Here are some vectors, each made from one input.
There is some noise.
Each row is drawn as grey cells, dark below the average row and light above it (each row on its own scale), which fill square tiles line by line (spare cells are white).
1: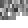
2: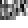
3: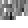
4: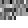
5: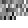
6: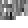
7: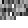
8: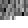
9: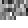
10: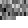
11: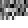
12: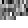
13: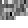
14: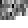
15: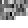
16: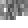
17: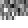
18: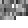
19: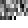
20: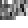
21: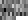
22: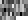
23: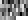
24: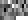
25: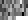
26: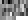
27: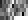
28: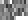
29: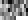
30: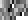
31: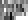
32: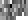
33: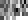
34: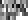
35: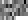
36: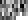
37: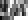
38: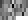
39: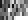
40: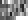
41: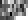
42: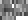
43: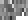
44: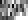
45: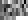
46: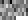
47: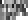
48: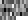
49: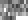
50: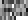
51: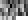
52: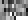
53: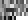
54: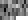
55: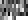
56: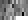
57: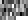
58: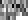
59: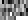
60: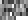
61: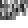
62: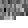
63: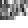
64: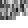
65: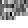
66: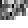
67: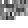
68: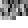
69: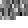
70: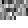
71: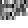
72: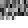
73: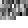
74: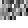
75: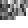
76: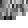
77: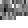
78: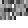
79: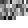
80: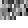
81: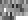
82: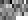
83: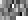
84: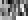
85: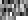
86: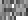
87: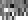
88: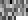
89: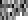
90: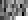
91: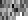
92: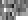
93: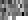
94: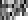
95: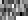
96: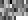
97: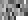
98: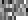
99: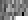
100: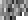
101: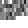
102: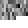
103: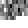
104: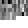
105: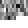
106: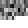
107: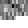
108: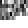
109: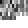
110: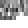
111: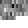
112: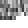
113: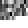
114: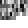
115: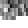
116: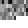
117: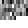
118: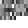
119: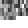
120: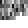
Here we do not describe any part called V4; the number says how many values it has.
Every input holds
a list of up to two items, each a true/false value and a value of V4.
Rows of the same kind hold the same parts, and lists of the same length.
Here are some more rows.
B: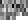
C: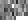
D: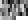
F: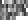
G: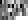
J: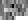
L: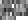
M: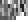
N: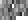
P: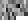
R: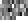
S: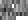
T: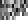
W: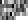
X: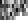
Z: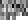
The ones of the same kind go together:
B, F, P, Z
C, G, L, M, S, T, X
D, J, N, R, W

